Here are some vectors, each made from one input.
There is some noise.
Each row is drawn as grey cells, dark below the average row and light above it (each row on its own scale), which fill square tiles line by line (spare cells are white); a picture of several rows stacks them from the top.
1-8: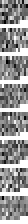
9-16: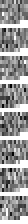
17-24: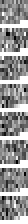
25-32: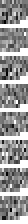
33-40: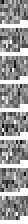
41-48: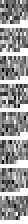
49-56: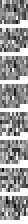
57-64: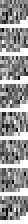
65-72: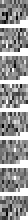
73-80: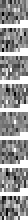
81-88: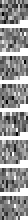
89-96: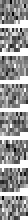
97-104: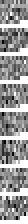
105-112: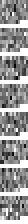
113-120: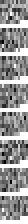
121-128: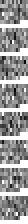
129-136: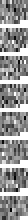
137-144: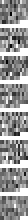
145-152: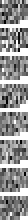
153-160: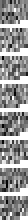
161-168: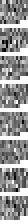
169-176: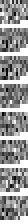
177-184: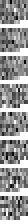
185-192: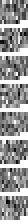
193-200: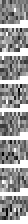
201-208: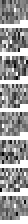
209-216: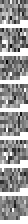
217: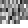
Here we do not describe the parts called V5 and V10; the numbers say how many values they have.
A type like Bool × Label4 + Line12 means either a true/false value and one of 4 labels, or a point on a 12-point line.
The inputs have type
Bool × (Label9 × V10 + V5).
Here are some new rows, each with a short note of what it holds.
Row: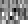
one of 9 labels, a true/false value and a value of V10
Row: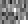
one of 9 labels, a true/false value and a value of V10
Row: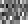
a true/false value and a value of V5
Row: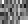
a true/false value and a value of V5
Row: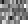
one of 9 labels, a true/false value and a value of V10
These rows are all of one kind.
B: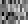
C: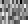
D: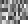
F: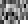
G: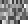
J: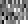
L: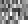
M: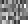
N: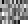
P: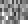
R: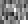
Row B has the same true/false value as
F, J and R.
